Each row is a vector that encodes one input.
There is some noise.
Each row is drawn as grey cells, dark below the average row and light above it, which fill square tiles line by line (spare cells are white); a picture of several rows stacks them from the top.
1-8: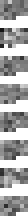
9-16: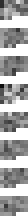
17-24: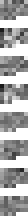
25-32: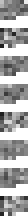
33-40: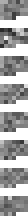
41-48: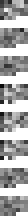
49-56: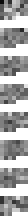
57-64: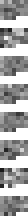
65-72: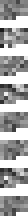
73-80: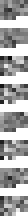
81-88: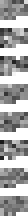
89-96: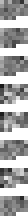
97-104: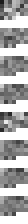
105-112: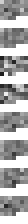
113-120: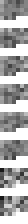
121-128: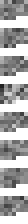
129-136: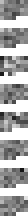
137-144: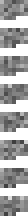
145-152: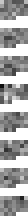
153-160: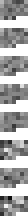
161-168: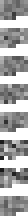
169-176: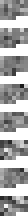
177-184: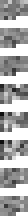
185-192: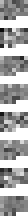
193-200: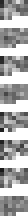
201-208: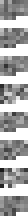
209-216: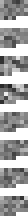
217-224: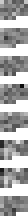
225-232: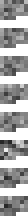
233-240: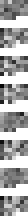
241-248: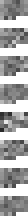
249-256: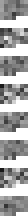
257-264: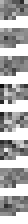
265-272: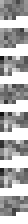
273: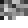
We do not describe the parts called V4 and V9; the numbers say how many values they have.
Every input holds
either a point on a 3-point line, a point on an 8-point line, three true/false values and a value of V9, or a point on a 7-point line and a value of V4.
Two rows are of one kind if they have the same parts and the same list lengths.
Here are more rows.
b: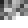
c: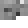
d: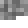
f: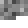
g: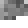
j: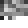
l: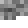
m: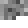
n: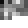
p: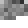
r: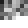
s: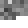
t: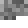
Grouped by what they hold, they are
b, j, n, r
c, d, f, g, l, m, p, s, t

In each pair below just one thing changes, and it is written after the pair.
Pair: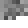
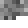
the place on the 8-point line
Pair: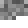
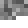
the place on the 8-point line
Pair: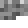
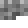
one of the three true/false values
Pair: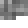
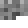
the value of V9
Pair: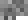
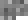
the value of V9
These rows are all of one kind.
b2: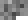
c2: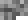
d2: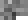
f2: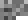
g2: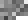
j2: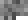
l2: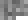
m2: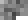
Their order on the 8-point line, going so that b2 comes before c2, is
f2, d2, j2, b2, c2, m2, g2, l2.
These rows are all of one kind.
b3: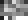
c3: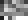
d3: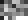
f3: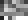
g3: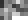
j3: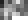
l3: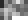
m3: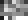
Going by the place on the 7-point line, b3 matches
l3 and m3.
